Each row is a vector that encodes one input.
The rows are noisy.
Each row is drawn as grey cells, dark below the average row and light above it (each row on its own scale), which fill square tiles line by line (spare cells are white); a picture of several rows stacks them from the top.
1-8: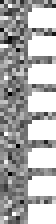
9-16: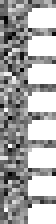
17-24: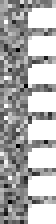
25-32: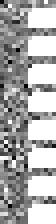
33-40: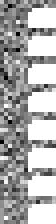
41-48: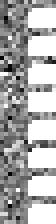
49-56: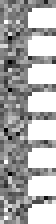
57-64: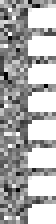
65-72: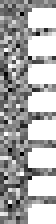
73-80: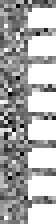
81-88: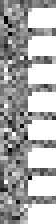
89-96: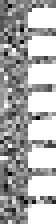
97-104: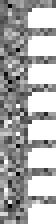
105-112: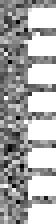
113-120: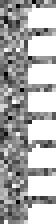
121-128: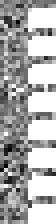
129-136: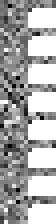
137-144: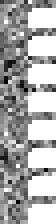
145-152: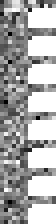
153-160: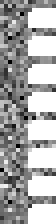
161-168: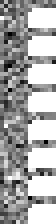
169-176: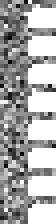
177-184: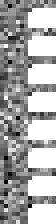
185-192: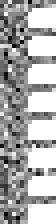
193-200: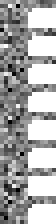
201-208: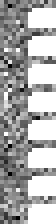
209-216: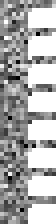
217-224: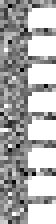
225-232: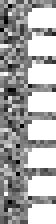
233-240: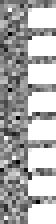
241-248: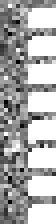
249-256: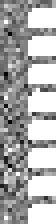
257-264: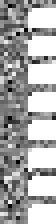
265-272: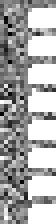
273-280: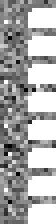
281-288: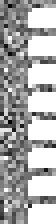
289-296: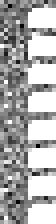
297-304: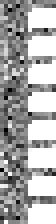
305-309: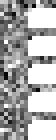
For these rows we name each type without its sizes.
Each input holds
a list of points on a line.
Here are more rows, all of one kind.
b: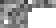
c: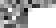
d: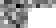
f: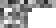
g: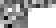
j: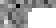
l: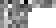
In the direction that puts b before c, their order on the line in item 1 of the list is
d, j, l, b, f, g, c.
